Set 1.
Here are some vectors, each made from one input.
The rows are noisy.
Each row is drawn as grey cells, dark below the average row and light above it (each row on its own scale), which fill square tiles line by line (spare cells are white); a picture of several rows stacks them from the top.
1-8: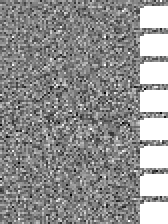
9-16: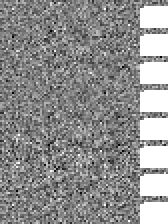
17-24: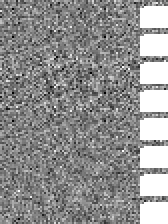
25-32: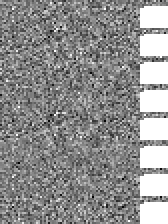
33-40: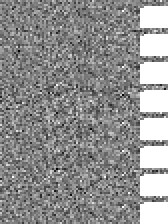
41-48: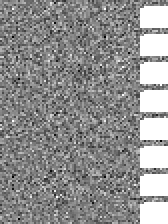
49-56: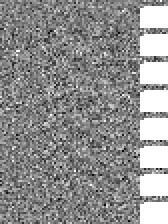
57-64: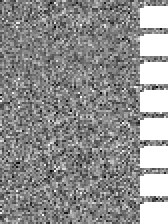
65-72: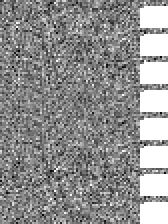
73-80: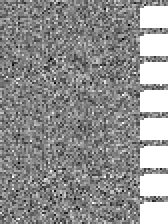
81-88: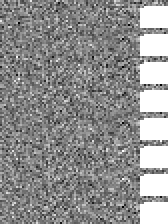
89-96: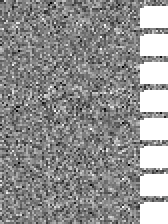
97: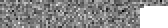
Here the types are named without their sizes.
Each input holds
a point on a line and a true/false value.
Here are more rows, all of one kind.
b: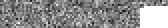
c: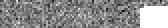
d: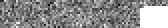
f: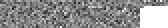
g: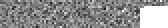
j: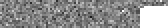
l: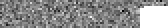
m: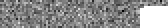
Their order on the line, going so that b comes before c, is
b, l, g, m, d, f, c, j.
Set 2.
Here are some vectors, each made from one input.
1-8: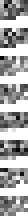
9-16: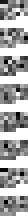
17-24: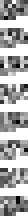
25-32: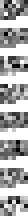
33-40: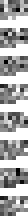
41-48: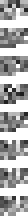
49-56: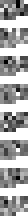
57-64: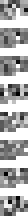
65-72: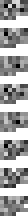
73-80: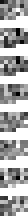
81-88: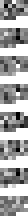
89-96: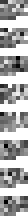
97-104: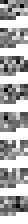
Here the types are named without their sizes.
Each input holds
either a point on a line, or three true/false values.
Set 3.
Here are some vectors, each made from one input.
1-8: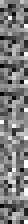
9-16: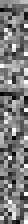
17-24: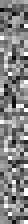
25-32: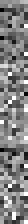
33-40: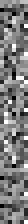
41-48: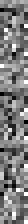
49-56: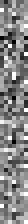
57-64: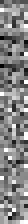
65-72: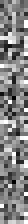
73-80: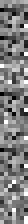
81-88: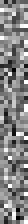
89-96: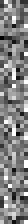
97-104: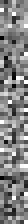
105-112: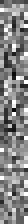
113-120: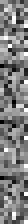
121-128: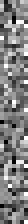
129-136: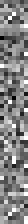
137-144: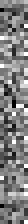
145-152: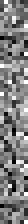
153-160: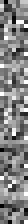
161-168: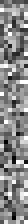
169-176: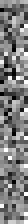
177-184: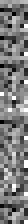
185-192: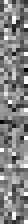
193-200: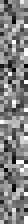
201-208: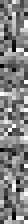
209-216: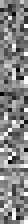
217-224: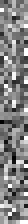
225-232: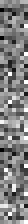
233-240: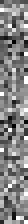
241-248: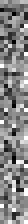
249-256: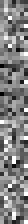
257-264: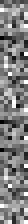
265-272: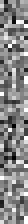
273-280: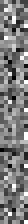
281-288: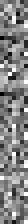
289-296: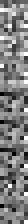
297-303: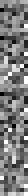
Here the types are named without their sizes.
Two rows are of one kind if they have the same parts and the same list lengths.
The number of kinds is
3.
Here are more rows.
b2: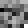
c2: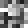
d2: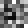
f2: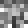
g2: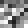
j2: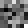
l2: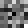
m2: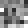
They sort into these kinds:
b2, d2, j2, l2
c2, f2, g2
m2

